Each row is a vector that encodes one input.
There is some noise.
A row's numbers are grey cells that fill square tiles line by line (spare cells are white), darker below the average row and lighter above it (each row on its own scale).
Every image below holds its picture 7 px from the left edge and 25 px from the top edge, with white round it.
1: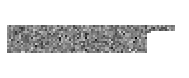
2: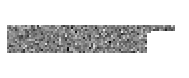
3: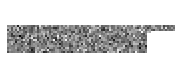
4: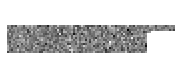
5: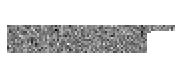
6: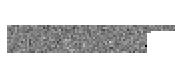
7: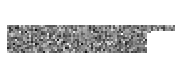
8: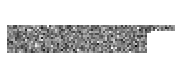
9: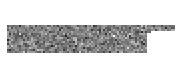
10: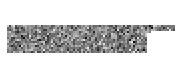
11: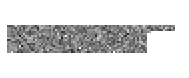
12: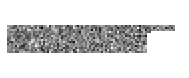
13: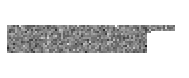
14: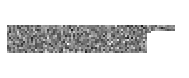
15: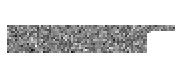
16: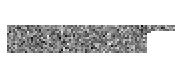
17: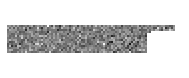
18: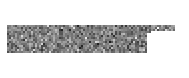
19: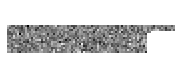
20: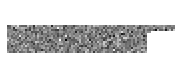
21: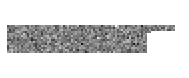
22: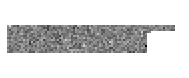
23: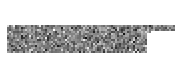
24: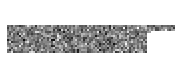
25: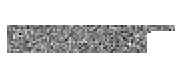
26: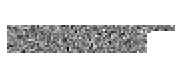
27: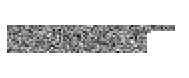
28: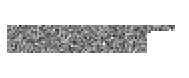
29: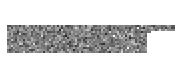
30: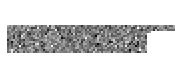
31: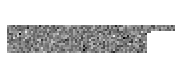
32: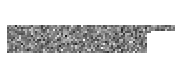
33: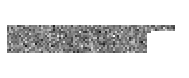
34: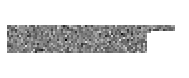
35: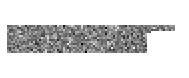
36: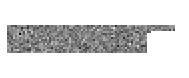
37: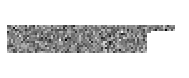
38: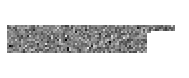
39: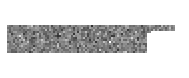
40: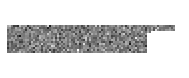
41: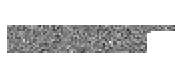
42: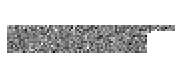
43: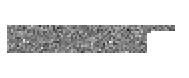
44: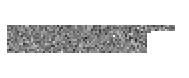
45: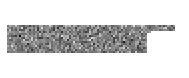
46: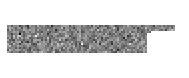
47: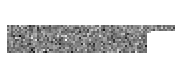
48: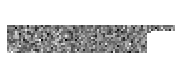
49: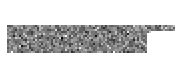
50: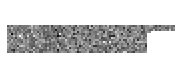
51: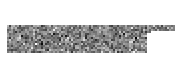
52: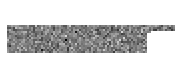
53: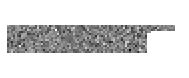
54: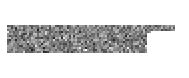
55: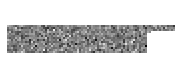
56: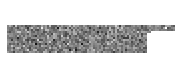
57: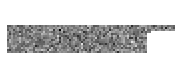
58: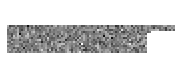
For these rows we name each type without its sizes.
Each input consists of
two labels.
